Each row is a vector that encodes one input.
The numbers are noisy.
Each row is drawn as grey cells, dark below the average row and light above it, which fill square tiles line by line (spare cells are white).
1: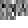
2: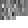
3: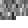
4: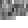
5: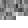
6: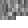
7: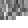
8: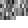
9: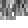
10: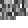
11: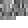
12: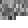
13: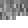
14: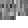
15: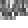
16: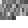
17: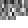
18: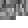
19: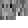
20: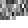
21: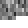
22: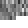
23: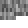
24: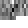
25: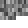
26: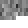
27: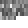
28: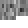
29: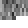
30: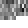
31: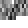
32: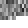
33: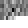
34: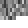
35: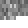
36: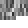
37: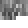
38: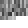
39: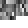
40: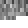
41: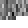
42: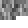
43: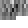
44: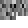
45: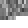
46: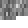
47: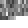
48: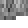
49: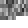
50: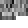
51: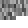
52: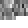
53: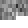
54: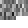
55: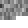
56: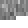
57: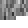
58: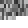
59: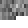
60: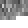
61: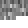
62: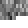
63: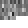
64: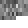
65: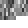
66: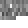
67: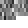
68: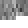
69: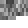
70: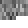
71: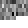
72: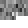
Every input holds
a point on a 5-point line, together with either a fixed value, or four true/false values.
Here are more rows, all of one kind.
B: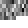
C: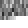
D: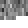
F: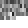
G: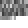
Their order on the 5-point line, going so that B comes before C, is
F, D, B, G, C.
